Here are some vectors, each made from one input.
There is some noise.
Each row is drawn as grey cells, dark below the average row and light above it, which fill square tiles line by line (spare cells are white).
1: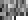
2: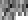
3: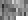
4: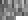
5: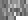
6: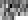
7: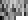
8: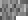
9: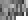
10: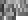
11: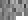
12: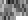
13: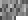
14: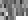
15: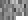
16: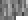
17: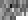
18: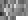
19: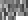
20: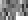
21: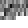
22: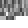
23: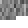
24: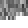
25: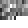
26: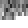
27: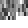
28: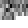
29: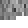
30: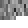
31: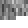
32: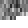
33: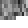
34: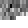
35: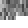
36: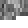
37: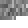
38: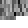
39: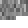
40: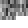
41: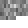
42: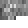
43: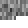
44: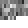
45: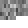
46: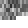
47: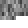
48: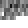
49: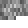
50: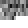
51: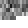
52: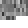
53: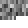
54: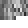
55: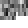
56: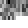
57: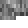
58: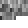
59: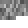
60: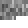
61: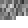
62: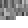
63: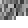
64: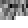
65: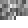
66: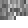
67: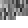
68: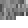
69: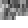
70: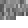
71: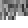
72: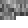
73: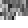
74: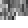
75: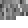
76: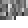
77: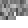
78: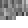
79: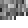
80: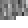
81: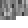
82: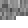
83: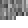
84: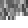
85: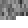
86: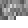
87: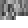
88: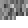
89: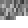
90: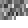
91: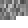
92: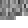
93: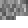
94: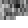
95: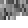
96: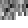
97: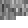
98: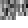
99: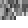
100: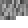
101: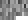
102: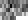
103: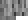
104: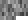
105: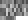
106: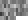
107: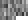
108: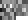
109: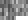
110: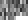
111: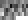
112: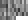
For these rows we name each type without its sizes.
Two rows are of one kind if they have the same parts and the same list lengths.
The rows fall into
2 kinds.
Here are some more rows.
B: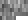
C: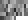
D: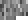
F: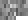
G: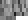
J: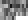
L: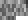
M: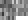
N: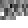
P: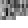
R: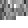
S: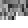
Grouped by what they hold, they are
B, C, D, F, G, L, M, R
J, N, P, S

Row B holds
a node of a tree.
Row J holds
a point on each of two lines.
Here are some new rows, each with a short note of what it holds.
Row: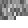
a node of a tree
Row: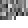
a node of a tree
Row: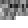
a point on each of two lines
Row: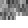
a point on each of two lines
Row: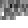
a point on each of two lines
